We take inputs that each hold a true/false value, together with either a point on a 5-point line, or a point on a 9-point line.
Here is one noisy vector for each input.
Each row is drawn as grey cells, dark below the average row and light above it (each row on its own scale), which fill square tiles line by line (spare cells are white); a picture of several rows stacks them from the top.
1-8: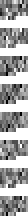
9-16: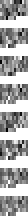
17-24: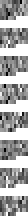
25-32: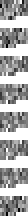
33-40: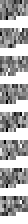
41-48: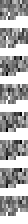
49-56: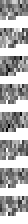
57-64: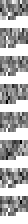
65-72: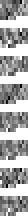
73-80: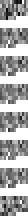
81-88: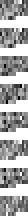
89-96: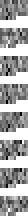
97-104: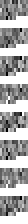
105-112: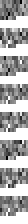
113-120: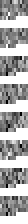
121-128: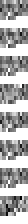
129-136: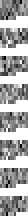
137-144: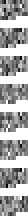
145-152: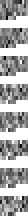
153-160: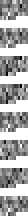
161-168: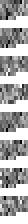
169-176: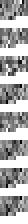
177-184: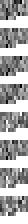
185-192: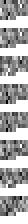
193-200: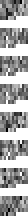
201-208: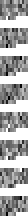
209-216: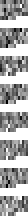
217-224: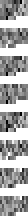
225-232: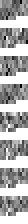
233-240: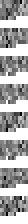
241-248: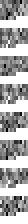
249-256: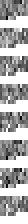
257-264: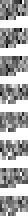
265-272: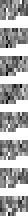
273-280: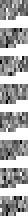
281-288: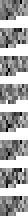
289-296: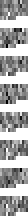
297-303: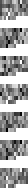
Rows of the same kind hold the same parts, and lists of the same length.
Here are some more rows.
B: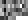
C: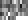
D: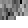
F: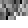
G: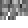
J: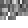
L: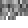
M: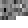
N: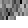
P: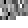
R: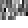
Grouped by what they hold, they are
B, M, P, R
C, D, F, G, J, L, N

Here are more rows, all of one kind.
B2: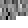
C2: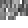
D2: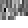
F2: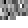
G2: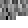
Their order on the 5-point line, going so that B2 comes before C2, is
G2, B2, F2, C2, D2.
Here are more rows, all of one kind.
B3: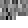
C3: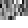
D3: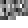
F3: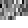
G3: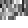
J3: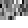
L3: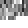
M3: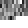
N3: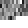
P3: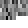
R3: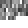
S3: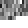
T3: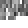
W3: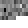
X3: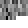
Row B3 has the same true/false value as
D3, P3, W3 and X3.
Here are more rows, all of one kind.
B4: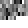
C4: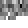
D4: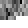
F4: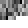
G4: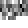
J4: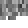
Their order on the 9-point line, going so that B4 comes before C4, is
G4, B4, C4, F4, D4, J4.
